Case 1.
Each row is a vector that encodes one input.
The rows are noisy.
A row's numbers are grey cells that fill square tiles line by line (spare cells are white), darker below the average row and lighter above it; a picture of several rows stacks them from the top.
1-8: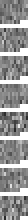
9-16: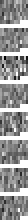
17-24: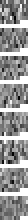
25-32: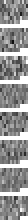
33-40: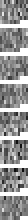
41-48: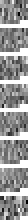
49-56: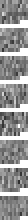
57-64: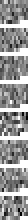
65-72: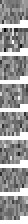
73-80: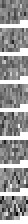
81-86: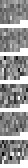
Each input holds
one of 11 labels.
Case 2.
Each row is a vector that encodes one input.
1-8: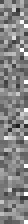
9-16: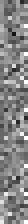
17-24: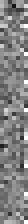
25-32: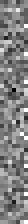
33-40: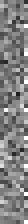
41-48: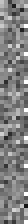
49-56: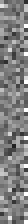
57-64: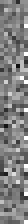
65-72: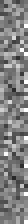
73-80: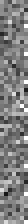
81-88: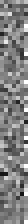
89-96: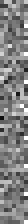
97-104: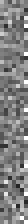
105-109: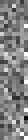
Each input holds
a node of a 16-node tree.
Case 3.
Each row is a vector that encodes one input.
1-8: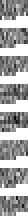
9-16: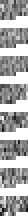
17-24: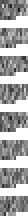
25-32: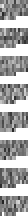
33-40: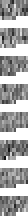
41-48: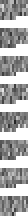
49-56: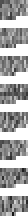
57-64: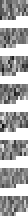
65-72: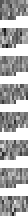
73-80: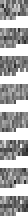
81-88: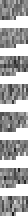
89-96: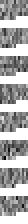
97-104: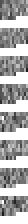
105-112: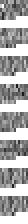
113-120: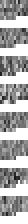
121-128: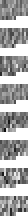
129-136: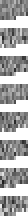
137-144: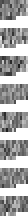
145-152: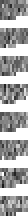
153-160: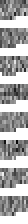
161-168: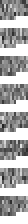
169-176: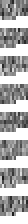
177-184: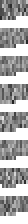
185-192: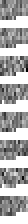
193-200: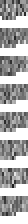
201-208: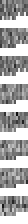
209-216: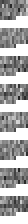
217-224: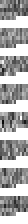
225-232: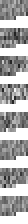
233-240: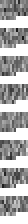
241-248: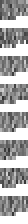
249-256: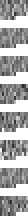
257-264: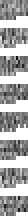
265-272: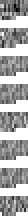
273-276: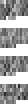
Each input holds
one of 11 labels.
